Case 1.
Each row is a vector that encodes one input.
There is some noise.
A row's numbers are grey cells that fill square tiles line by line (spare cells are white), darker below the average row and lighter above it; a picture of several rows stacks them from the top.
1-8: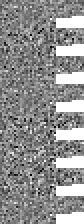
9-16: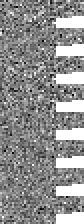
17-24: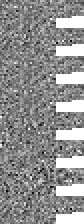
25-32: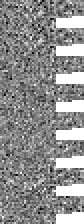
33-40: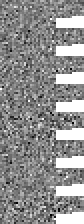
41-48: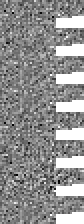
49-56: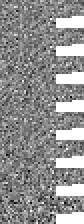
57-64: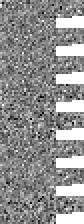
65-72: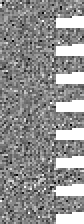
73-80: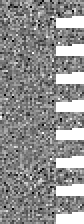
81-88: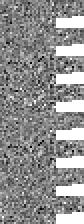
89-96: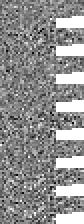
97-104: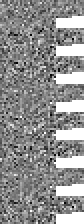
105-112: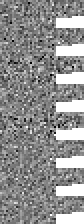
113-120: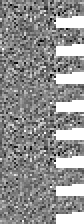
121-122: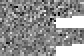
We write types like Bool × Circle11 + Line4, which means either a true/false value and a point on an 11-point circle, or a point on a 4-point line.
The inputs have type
Circle10 + Line8.
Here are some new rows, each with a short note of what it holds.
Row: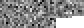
a point on an 8-point line
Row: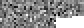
a point on an 8-point line
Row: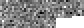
a point on a 10-point circle
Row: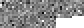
a point on a 10-point circle
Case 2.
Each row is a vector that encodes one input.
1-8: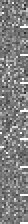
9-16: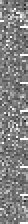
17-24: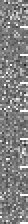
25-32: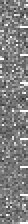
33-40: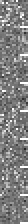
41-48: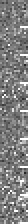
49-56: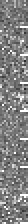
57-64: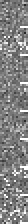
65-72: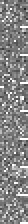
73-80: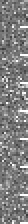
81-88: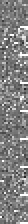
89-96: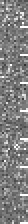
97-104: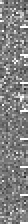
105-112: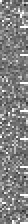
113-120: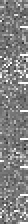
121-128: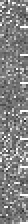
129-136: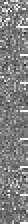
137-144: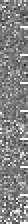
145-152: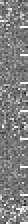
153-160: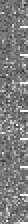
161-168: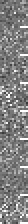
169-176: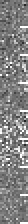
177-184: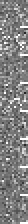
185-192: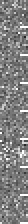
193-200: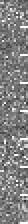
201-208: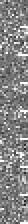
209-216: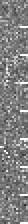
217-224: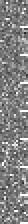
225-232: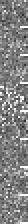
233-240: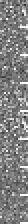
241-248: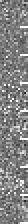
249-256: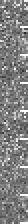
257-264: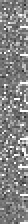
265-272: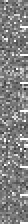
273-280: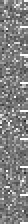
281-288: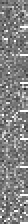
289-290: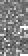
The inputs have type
Line12 + Line20.
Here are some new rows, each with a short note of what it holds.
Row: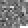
a point on a 12-point line
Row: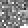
a point on a 12-point line
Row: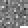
a point on a 20-point line
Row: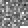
a point on a 12-point line
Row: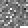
a point on a 20-point line
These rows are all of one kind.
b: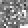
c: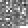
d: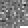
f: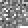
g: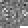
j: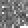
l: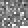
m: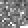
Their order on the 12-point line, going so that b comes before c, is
g, f, l, d, j, b, m, c.
